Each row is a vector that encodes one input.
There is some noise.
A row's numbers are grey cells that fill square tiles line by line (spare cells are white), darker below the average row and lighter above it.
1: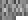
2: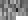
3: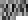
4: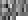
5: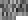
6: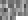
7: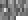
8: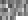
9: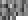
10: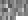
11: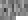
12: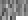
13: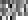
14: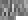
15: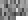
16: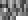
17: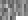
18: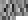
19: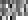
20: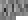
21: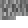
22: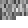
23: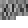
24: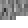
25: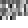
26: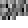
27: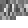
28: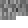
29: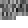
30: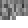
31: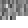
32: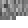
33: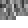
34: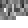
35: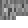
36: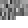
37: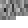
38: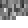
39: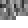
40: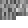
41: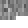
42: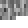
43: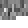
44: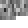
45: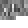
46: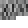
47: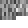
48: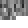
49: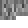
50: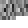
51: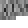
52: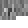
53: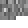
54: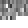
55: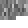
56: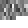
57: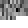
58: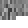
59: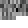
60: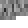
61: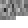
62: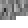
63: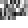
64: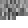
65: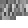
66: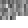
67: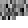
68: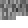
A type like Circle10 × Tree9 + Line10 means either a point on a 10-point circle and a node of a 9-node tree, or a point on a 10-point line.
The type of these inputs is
Line3 × Line4 + Line5.
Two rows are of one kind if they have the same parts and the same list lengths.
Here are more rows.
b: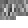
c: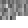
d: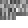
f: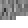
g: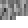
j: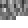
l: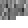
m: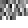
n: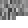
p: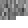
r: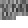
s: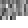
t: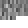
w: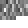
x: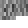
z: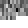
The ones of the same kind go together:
b, d, j, l, m, n, p, w
c, f, g, r, s, t, x, z

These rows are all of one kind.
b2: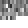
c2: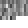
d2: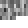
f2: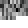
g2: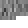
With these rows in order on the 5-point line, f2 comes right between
b2 and d2.
